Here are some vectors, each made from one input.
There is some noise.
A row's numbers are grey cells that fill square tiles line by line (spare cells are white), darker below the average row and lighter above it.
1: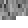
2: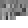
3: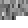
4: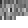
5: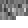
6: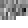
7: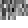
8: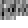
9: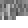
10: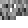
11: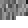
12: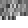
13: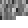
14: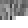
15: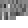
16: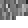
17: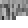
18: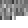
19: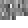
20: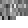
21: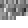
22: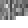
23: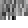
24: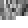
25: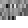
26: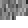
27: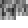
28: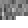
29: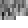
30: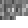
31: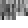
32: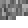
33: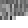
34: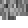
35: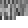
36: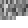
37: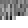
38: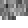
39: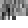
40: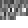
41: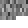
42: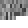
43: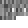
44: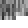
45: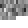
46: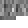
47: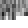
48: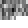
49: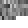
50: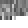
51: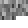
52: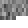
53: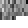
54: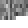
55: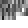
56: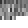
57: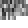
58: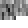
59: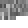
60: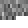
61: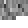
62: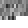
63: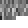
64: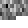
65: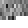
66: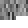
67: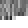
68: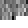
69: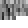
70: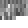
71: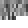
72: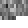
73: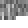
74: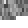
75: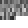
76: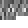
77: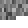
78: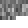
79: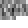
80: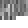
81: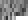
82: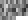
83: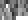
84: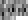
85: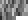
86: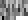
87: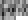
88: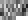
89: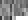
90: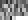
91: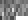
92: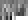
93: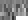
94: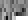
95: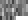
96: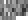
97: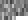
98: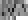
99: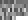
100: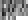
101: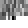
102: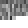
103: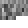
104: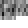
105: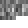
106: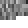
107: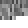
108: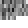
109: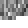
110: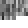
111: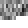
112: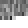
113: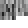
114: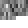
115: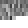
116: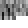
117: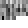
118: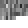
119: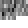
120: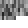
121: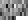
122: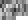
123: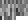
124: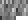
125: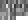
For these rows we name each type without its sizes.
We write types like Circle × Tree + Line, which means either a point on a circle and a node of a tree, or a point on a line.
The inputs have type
(Line + Tree) × Tree.
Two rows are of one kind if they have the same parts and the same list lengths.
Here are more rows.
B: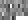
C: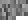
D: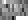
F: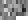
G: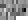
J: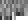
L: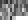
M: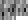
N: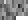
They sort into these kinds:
B, C, D, N
F, G, J, L, M

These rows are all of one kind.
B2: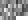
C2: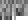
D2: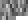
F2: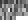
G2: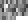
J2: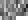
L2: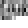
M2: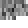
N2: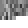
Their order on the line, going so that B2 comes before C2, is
B2, M2, F2, D2, J2, N2, G2, L2, C2.
